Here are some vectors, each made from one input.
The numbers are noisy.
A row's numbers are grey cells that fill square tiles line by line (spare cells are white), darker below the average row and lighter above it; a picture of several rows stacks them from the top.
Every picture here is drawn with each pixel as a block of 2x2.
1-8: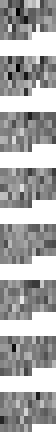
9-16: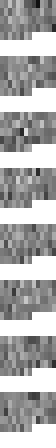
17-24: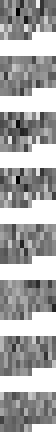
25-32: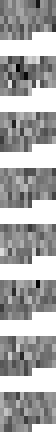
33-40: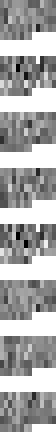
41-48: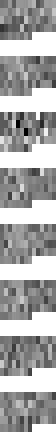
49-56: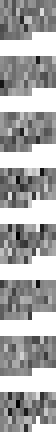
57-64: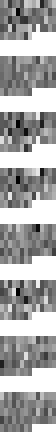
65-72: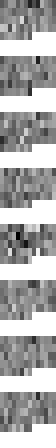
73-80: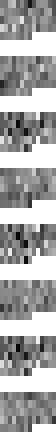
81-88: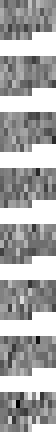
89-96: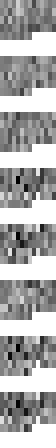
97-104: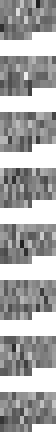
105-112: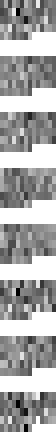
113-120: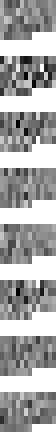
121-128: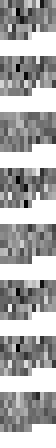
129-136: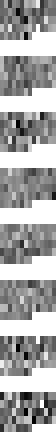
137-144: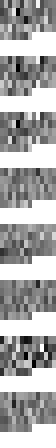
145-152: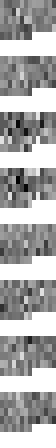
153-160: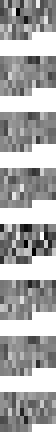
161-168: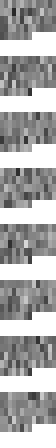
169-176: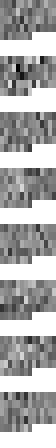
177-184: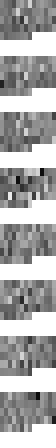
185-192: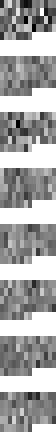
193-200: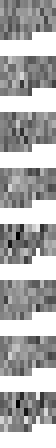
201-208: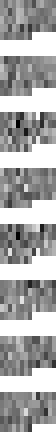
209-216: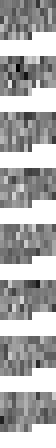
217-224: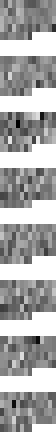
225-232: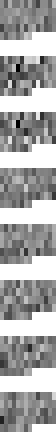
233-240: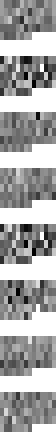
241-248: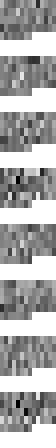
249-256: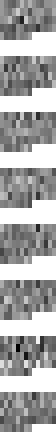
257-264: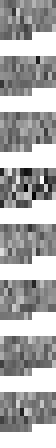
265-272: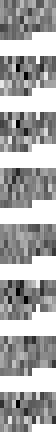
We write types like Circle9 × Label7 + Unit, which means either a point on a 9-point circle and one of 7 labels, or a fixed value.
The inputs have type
List2(Bool × (Label8 + Line4)).
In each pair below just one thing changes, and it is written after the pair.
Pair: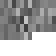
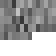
the place on the 4-point line in item 2 of the list
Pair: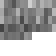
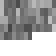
the true/false value in item 1 of the list
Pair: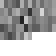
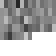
the true/false value in item 1 of the list
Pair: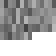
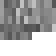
the true/false value in item 2 of the list
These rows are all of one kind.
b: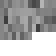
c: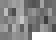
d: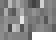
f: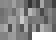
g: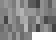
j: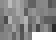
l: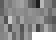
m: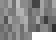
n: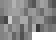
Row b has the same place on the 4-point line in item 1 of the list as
l and n.
